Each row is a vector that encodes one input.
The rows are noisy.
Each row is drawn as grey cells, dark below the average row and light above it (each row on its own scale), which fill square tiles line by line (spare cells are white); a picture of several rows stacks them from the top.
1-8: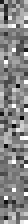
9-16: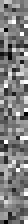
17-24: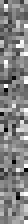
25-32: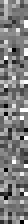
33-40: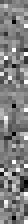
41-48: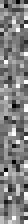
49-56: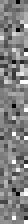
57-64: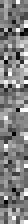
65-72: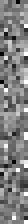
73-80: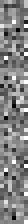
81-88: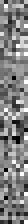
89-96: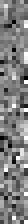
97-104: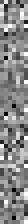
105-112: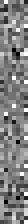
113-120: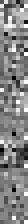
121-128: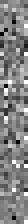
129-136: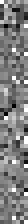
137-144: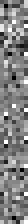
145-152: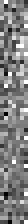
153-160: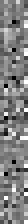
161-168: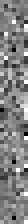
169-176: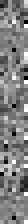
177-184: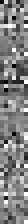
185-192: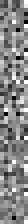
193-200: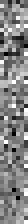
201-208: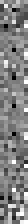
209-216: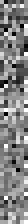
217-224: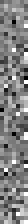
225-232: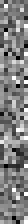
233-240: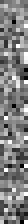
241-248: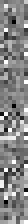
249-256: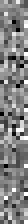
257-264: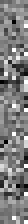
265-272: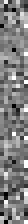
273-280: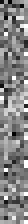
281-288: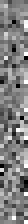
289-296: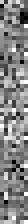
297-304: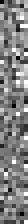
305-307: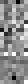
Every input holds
either a point on a 5-point circle and a point on an 8-point circle, or a fixed value.
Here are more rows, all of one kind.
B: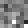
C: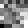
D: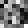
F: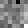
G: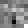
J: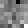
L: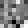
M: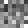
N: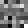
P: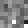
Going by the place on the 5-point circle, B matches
D, L, M and P.
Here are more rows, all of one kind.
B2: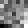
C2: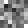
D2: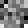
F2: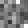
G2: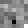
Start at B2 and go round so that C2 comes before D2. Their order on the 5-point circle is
B2, C2, F2, D2, G2.
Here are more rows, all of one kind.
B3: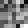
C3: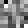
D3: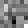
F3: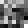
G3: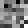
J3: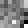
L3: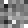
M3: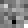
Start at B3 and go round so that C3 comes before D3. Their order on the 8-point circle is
B3, L3, G3, J3, C3, F3, D3, M3.
